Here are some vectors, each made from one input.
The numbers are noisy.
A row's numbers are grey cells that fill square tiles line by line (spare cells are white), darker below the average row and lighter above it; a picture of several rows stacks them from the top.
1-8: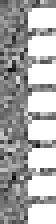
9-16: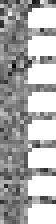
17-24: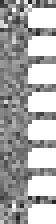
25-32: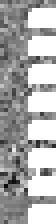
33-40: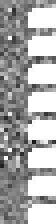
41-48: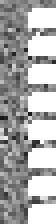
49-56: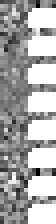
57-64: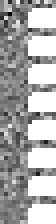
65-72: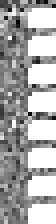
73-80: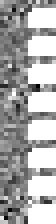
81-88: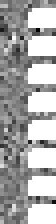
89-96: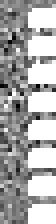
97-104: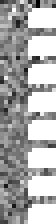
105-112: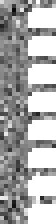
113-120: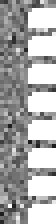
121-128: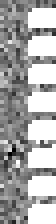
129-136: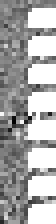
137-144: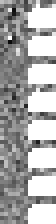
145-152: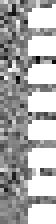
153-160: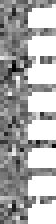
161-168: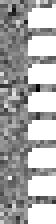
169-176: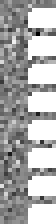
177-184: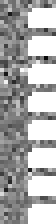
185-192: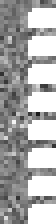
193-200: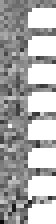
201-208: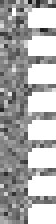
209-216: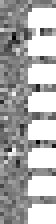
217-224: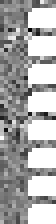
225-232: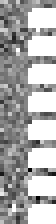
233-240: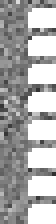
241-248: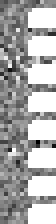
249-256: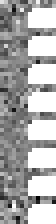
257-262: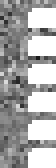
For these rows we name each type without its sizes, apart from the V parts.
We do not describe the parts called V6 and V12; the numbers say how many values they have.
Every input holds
a value of V6, together with either a point on a circle and a true/false value, or a value of V12.
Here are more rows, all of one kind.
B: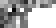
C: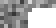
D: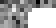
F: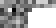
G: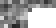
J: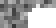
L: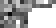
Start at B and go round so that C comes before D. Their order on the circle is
B, L, G, F, J, C, D.
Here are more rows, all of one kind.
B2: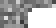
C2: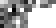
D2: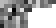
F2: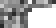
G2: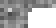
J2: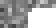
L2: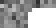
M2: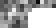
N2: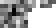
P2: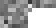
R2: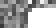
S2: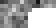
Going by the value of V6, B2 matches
D2, F2 and N2.
